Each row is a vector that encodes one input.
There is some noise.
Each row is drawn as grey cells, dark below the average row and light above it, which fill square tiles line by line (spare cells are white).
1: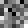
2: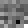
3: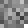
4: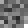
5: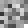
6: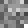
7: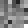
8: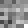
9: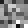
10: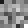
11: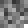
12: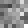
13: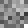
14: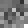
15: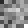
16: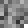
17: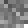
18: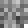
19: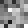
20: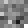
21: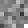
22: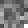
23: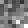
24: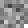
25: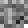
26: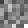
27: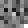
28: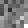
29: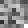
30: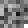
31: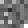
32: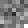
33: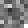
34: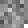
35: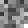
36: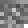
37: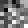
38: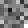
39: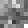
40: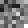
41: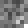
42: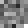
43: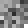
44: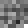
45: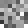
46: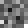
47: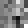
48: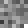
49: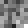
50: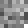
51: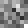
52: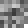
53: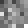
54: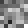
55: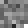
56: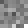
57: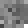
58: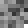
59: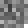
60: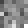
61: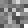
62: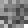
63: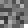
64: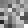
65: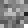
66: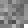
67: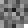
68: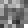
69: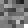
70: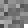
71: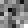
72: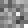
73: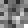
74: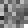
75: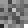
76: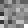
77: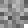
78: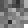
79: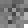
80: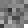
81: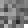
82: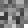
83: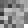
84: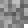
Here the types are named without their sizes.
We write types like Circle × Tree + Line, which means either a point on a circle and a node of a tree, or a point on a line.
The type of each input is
Line × Line.
